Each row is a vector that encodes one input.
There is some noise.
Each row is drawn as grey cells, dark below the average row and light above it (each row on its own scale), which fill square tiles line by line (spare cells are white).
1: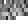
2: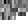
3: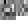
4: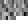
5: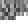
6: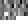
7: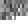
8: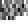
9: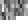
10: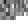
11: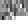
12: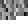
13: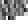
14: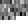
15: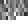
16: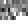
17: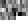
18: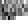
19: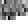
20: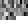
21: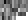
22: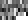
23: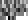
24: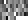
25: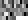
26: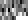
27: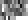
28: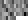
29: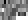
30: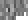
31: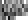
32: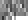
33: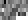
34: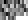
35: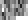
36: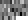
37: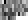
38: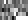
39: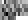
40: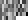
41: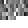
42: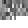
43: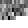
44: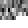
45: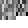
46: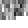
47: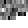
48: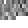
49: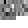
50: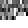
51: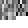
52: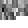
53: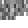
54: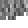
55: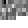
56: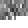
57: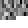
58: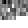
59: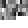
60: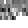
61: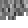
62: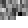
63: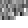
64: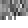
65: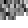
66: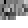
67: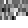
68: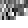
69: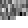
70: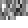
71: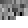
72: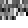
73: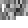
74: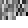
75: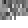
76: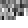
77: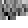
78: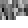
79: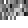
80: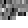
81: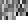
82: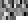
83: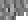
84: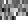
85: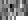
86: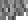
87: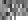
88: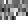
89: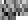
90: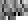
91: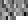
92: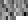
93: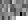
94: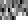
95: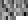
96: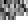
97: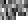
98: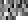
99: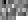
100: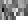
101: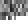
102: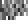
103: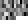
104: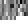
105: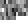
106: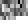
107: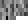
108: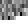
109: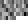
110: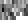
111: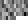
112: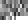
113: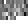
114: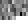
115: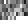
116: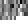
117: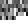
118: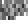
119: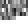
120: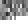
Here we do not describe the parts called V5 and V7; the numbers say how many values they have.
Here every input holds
a value of V7, together with either a point on a 4-point line, or a true/false value and a value of V5.
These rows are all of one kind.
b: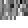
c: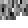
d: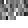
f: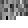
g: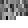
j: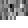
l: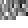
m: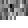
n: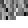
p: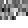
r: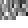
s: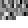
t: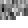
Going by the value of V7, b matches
j and m.
